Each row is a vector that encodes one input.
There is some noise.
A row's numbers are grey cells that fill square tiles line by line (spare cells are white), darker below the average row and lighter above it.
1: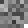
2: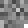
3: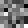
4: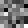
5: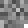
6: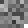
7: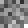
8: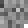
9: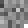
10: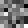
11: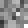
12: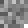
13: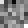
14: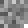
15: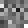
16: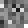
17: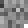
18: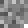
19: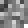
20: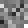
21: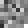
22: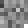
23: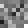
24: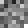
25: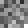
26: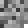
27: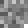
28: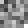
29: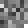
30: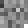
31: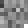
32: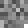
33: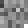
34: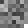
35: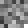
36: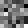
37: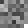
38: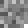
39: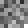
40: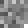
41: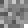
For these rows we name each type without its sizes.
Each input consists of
a list of points on a line.
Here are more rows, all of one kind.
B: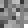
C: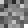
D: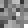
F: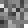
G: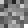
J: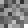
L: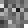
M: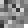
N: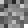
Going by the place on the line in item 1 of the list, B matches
D and M.
